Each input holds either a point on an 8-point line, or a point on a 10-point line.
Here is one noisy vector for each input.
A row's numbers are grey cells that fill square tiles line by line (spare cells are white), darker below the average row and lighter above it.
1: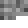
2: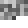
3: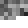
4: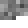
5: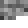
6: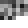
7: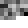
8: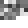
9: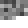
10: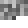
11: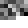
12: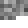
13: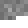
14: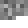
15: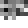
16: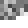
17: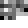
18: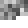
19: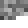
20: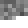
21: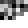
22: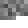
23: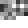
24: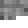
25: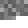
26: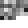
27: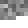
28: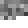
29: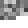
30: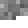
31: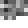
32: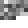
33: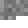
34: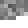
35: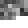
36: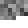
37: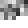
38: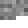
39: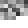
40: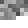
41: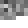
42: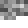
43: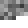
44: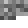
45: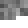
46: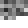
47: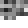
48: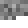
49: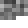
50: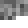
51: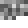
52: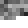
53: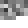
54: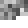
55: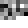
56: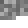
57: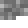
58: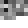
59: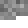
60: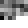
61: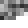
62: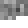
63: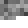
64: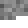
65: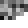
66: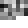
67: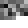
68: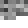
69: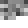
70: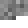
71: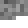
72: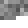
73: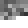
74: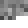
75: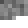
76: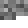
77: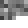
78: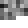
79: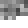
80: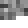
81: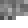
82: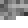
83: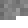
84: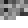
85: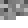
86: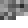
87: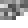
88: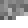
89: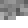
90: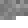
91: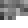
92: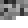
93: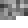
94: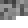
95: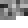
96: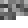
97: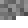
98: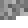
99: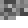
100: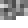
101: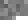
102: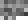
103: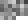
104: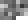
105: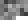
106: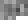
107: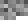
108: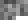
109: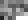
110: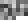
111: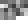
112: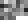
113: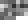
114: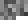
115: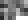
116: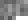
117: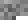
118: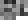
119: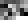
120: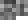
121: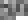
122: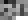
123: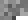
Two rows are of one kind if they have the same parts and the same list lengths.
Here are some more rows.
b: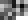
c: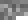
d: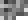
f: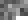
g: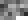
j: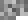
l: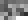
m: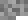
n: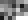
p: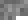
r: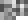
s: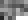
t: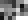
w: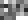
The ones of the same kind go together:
b, d, l, w
c, f, g, j, m, n, p, r, s, t

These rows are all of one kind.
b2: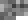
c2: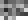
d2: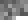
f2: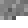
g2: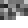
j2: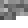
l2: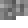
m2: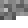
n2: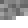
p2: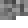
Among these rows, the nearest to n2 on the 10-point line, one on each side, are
d2 and g2.
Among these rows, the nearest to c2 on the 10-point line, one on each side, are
b2 and g2.
